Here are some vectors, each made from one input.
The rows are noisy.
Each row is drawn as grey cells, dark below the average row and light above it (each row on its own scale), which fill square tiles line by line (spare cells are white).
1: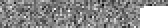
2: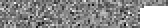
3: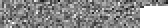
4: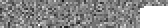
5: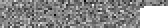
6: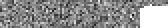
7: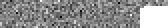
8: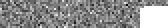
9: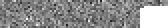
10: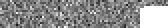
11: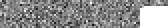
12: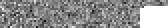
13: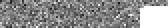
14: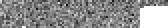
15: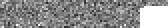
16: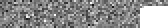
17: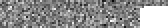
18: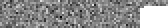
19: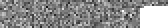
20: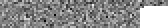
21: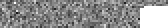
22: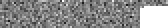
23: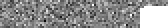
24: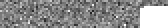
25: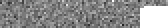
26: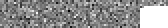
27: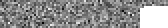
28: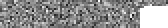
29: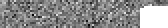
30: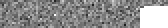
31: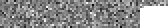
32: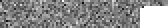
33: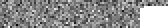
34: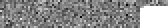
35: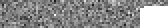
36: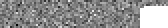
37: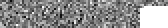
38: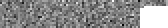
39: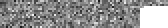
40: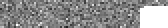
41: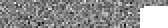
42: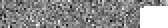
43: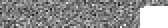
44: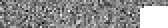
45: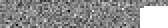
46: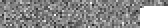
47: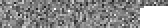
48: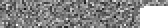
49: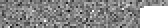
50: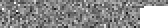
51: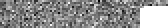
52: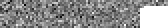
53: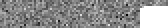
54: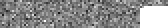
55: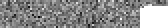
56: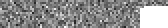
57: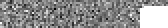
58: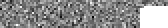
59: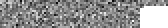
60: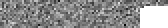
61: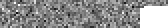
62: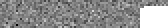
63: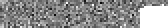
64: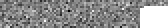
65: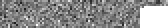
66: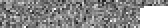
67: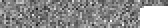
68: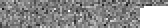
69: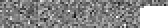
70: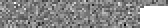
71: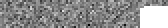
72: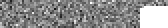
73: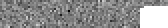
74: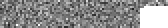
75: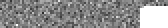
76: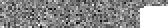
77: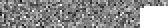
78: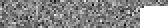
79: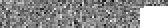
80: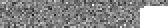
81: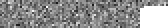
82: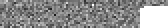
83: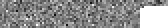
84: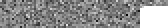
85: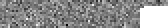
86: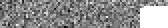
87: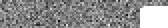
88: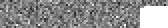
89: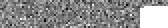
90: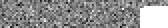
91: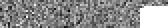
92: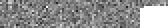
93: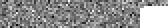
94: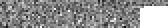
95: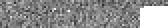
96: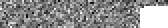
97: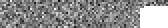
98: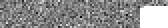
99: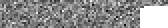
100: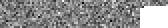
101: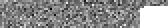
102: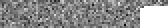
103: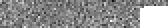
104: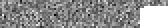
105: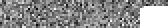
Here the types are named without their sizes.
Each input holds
a true/false value, together with either a point on a circle, or a label.
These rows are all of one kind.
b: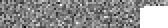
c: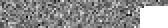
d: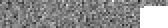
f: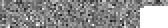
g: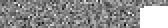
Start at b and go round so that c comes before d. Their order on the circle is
b, g, c, d, f.
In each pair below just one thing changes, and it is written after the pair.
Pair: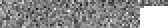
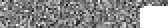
the true/false value
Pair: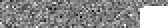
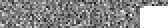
the label
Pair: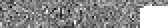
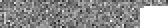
the true/false value
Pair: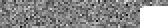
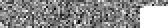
the true/false value
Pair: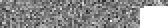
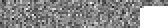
the label
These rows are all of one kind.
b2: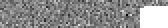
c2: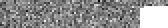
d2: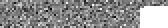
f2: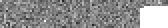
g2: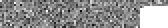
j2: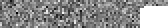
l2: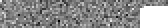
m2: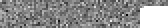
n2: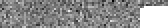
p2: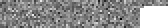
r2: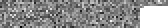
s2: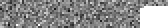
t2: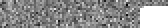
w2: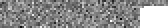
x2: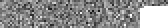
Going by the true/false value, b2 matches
d2, j2, s2 and x2.
